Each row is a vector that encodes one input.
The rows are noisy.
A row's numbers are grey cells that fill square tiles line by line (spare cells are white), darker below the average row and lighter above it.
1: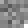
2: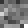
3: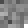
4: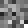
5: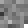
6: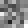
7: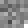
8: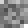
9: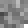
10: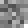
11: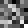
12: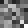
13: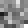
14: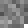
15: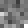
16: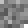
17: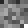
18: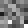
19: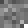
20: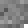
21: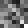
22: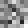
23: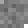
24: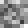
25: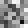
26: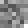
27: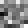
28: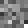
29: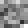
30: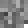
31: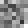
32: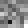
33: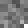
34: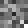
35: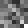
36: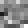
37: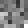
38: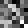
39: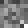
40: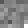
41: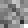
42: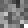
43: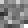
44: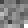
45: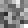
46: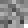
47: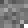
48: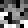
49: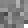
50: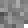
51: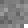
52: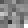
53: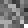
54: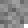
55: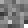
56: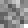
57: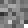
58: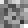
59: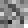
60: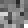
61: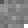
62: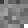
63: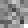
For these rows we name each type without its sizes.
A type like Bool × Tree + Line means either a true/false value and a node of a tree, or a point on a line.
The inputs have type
Bool × Line.
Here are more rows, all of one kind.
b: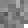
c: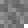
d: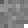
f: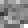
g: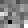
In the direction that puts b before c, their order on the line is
d, f, g, b, c.
